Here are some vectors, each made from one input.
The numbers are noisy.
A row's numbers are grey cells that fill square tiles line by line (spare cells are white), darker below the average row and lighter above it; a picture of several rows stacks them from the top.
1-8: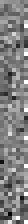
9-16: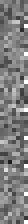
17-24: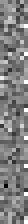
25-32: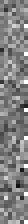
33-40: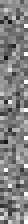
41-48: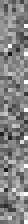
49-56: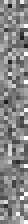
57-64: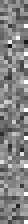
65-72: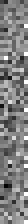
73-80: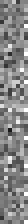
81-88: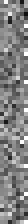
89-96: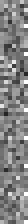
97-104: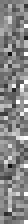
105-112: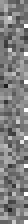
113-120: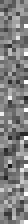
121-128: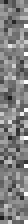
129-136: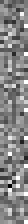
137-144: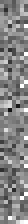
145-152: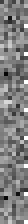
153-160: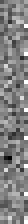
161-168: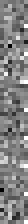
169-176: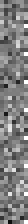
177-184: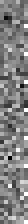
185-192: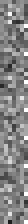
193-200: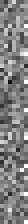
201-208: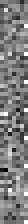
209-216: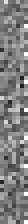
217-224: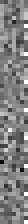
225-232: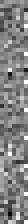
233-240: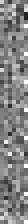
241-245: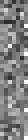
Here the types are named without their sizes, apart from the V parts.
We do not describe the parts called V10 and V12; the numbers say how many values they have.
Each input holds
a value of V12, together with either a point on a circle and a true/false value, or a value of V10.
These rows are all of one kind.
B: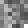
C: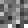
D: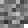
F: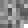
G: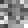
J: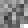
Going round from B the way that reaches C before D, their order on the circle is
B, C, J, D, F, G.
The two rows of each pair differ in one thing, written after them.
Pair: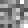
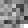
the value of V12
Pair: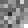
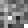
the place on the circle
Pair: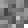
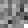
the true/false value
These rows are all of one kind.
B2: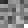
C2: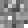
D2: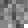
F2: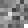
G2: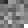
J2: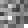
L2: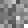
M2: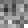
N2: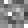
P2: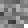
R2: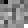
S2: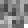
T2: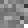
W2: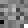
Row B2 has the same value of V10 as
F2, G2 and R2.
